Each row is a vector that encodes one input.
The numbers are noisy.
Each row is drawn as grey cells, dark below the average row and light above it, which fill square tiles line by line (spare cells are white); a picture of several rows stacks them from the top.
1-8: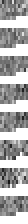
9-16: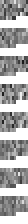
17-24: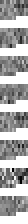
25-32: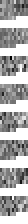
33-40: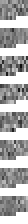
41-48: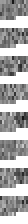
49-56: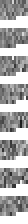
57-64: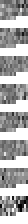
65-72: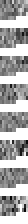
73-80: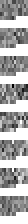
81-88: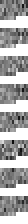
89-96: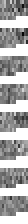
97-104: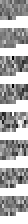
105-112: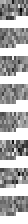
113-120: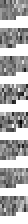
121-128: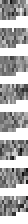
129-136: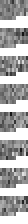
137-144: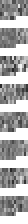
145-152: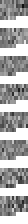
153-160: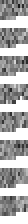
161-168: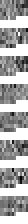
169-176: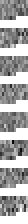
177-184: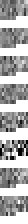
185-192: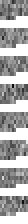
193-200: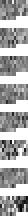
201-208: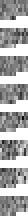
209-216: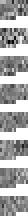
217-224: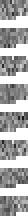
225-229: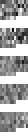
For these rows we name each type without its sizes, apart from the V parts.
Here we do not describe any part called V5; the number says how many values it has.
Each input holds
a list of items, each a point on a line and a value of V5.
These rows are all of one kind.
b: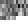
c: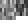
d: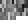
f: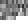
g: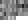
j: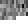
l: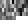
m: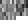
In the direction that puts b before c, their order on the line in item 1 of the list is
b, l, f, d, j, m, g, c.
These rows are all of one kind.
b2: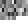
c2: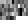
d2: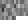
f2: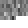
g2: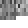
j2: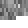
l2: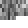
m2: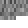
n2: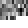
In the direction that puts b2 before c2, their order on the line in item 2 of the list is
g2, l2, f2, d2, n2, b2, c2, j2, m2.
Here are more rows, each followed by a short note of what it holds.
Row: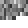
the empty list
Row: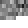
a list of one item
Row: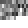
a list of one item
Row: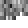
the empty list
